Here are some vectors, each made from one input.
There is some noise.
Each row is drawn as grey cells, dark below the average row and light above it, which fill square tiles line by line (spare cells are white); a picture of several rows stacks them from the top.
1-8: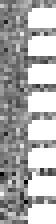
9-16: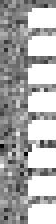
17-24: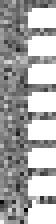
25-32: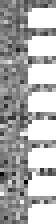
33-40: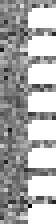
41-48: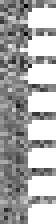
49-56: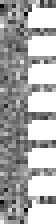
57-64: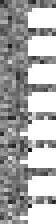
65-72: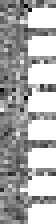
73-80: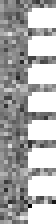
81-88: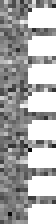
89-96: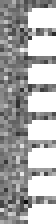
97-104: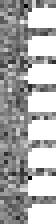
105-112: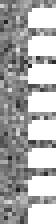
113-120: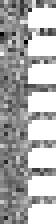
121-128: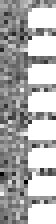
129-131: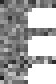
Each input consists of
either two labels (each one of 5), or a list of up to two points on a 6-point line.
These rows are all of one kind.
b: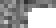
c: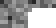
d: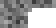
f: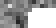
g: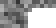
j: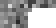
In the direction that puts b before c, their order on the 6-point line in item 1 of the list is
j, f, g, d, b, c.
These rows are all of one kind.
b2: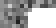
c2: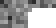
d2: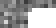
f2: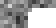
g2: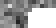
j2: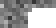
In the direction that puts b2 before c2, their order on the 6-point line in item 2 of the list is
g2, b2, d2, j2, f2, c2.
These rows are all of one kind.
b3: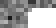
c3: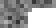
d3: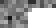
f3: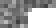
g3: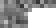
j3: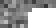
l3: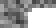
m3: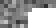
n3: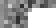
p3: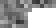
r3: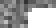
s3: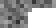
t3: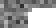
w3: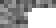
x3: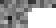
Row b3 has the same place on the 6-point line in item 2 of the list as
c3, f3, n3 and s3.
